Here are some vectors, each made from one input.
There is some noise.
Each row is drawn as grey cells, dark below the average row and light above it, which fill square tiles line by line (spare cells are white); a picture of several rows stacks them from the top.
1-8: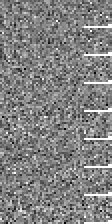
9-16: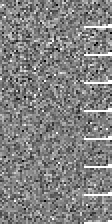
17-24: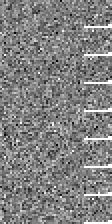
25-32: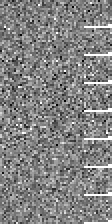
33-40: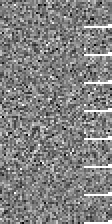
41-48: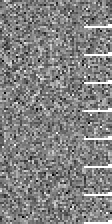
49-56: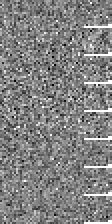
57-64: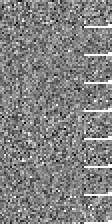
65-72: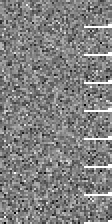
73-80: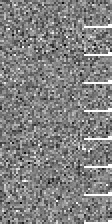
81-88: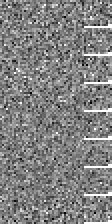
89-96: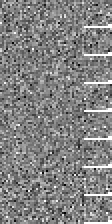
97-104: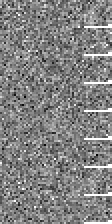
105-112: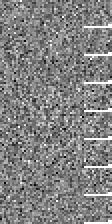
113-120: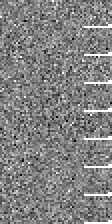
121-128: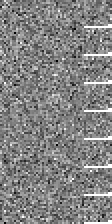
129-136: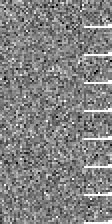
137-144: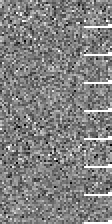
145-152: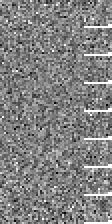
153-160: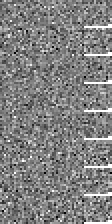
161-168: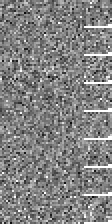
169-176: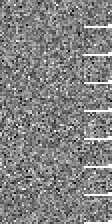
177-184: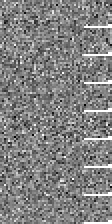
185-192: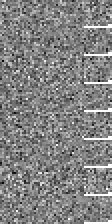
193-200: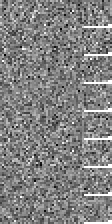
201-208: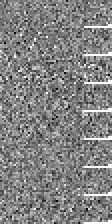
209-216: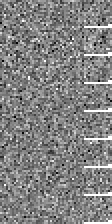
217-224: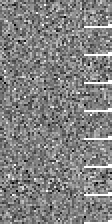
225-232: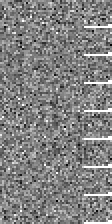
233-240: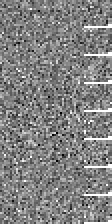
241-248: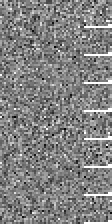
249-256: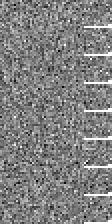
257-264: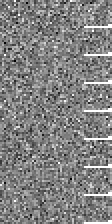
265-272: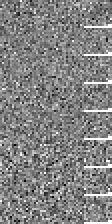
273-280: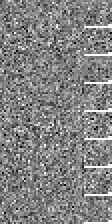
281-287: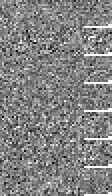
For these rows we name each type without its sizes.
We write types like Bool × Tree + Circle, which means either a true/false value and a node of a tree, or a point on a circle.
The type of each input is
(Bool × Bool × Bool × Bool + Unit) × Circle × (Circle + Unit) × Tree.
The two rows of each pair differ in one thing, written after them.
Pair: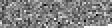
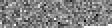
the node of the tree
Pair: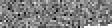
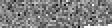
one of the four true/false values
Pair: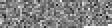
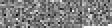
the node of the tree
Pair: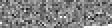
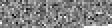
one of the four true/false values
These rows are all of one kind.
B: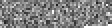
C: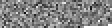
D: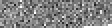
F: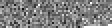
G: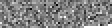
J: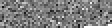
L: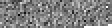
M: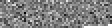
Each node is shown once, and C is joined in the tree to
B.
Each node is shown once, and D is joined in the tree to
F.
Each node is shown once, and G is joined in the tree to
J.
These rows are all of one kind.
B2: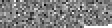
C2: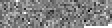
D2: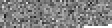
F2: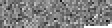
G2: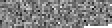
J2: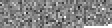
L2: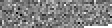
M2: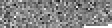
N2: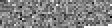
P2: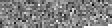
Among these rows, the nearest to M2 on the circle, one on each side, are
C2 and D2.
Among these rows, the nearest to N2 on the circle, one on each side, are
F2 and L2.
